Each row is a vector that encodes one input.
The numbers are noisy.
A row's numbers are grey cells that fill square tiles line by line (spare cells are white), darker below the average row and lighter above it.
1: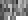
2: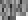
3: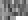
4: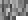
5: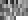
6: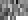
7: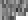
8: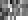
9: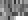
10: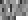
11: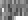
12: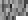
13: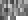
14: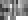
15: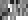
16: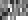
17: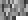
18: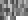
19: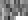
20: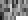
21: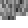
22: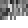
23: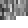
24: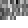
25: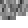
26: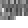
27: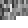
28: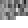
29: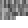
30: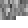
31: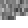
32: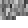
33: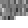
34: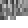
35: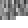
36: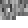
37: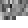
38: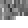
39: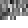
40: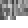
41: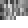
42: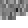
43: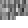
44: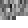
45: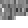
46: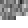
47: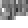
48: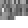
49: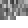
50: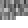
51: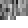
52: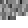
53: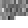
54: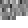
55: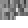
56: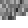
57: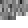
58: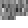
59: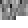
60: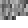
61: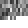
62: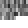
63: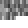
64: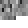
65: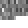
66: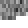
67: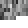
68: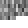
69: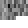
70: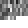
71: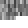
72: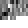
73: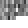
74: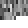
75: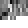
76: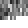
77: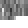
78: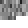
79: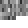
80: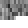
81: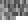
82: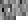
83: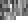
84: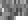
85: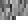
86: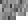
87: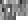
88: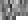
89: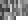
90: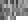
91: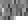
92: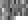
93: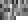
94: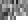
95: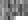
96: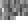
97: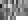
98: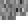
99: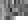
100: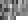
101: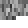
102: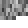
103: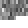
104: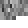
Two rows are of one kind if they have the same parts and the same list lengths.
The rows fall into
2 kinds.
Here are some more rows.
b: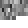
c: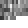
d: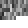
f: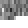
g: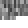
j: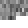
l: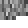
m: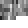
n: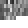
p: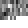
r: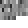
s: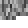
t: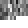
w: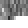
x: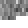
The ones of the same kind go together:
b, f, g, j, l, r, s, w, x
c, d, m, n, p, t

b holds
a point on a 10-point line.
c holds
a point on a 5-point line and a true/false value.
